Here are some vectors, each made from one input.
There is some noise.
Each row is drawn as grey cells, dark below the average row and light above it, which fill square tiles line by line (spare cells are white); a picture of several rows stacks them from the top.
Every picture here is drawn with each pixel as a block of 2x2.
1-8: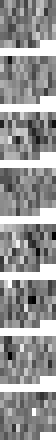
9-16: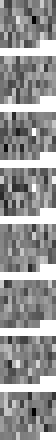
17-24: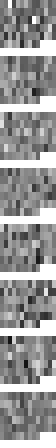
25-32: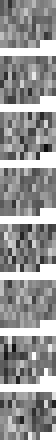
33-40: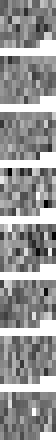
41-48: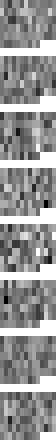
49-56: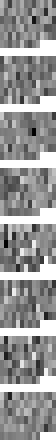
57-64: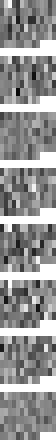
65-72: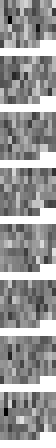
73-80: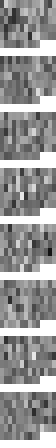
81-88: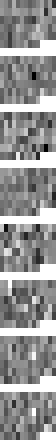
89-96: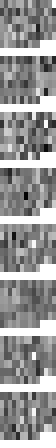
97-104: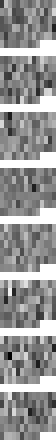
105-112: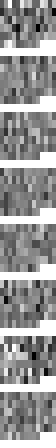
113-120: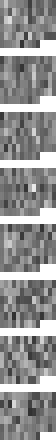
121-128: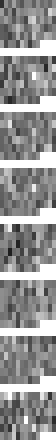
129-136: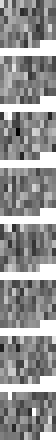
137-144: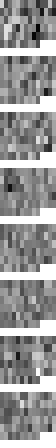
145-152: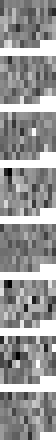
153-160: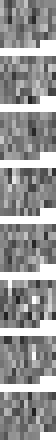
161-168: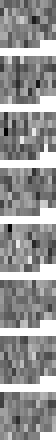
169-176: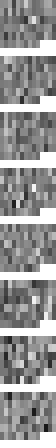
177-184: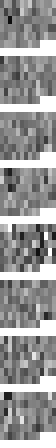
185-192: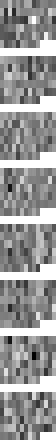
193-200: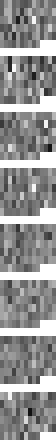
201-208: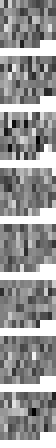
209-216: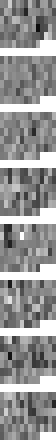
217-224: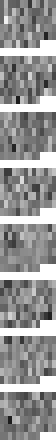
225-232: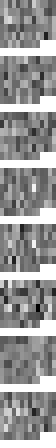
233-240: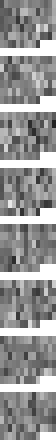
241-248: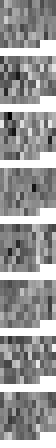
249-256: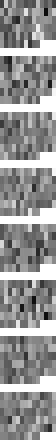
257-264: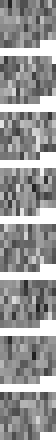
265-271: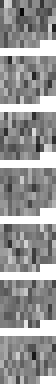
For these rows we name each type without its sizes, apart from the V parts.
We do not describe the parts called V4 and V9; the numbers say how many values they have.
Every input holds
a point on a line, a node of a tree, a true/false value, a value of V4 and a value of V9.
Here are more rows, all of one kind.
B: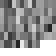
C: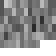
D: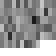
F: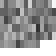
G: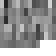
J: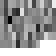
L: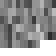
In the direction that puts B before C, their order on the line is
L, D, G, B, C, F, J.
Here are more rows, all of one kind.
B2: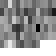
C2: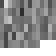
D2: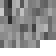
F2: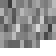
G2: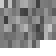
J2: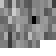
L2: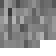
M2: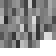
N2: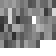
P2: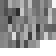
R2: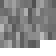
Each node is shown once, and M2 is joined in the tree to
C2 and N2.
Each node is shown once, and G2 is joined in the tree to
N2.
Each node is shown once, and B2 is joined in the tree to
L2.
